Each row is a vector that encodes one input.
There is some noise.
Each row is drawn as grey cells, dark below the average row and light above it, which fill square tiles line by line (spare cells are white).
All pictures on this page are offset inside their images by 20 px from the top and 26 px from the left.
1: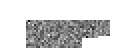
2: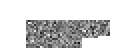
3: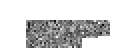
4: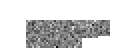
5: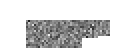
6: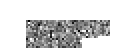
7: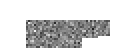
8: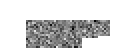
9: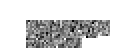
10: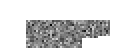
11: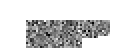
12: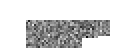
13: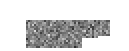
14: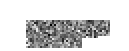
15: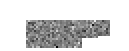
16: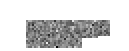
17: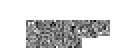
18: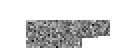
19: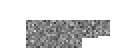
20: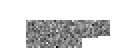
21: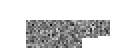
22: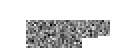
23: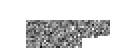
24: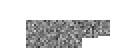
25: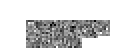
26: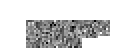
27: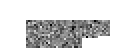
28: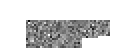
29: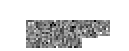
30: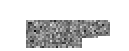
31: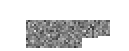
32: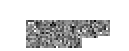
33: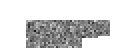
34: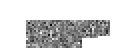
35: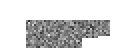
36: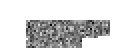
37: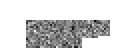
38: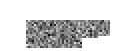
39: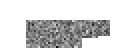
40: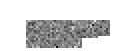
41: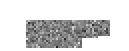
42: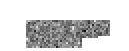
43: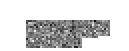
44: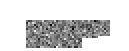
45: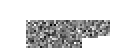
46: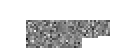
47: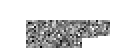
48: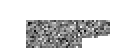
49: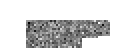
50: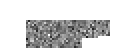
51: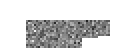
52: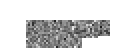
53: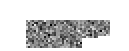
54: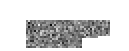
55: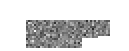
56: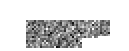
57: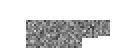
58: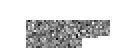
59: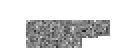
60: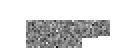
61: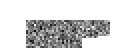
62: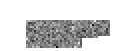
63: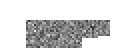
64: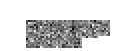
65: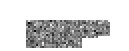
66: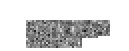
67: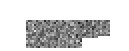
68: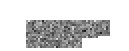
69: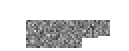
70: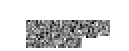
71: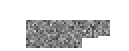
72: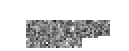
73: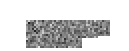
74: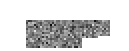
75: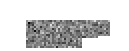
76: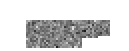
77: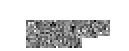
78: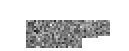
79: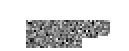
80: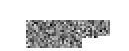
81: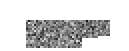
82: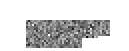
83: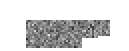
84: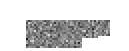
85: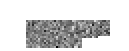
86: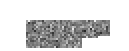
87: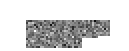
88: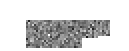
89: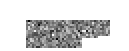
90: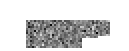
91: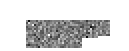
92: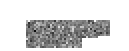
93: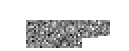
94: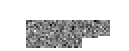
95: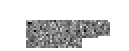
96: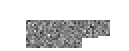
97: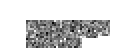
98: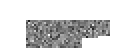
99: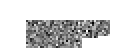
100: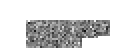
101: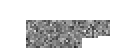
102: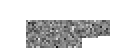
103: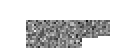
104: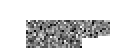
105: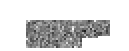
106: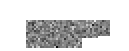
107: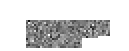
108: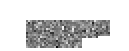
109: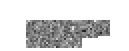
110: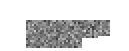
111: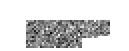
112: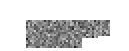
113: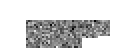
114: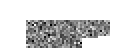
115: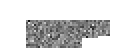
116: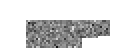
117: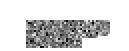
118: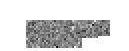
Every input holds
a point on a 5-point line, together with either a point on each of two 3-point lines and a true/false value, or a point on each of three 5-point lines.
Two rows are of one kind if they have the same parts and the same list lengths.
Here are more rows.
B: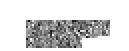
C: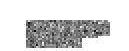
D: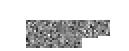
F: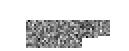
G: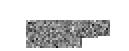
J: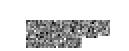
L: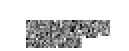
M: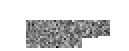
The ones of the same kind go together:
B, D, F, J, L
C, G, M

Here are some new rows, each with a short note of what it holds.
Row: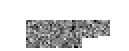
a point on each of two 3-point lines, a point on a 5-point line and a true/false value
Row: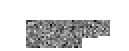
a point on each of two 3-point lines, a point on a 5-point line and a true/false value
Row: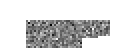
a point on each of four 5-point lines
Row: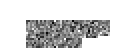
a point on each of two 3-point lines, a point on a 5-point line and a true/false value
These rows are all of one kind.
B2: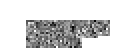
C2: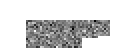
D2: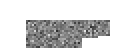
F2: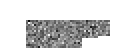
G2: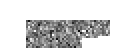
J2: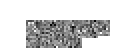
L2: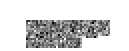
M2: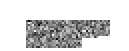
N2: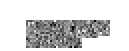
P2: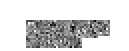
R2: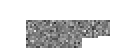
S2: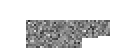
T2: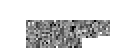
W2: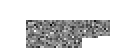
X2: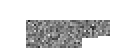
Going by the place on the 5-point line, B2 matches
J2, N2, P2 and T2.
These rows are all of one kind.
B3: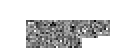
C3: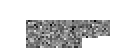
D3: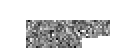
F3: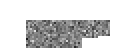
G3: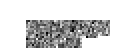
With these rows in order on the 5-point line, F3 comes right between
C3 and D3.
